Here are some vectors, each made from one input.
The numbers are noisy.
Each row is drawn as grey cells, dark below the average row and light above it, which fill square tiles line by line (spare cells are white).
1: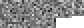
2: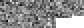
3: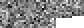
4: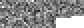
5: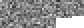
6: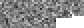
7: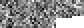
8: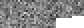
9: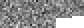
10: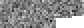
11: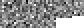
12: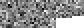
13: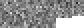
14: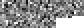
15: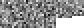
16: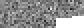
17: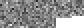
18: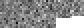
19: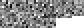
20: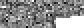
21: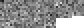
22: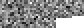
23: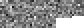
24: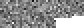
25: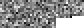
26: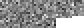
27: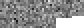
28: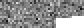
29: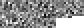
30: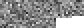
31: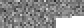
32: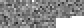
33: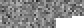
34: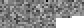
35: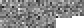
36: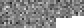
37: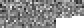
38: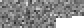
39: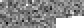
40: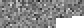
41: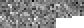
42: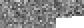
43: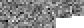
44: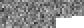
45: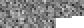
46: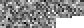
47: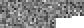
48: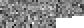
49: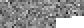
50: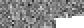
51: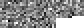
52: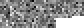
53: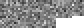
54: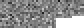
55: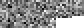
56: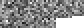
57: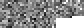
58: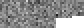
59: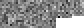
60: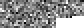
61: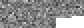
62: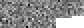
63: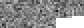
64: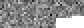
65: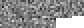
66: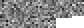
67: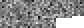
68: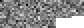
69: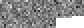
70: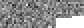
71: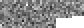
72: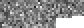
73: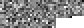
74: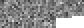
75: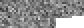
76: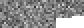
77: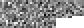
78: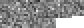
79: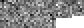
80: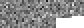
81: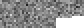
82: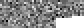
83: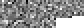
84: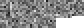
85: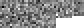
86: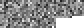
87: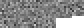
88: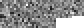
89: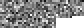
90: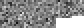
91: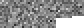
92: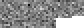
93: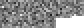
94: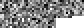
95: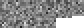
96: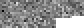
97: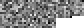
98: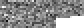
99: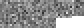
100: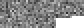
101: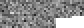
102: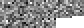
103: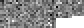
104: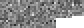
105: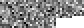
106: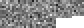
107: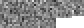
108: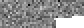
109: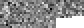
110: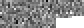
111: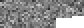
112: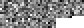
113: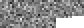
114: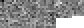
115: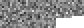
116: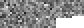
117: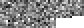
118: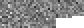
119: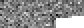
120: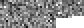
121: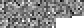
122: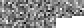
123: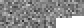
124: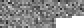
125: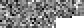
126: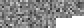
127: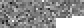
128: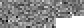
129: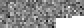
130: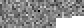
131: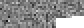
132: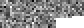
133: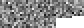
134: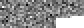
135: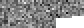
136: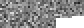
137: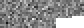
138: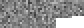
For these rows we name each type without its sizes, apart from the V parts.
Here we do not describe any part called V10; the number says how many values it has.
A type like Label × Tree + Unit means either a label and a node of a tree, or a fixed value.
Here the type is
Circle × V10 + Line.
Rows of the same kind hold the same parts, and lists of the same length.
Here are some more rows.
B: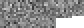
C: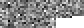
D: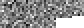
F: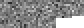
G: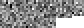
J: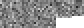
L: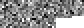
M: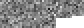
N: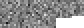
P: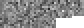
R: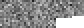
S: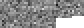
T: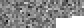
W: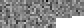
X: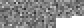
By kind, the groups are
B, F, J, M, N, P, R, S, T, W, X
C, D, G, L

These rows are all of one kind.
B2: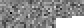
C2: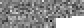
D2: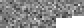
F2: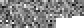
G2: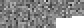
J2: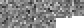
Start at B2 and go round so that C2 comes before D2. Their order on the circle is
B2, C2, G2, D2, J2, F2.
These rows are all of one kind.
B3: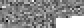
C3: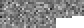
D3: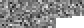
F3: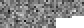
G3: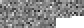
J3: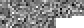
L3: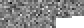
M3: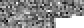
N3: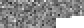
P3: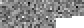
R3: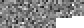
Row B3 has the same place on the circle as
F3, P3 and R3.
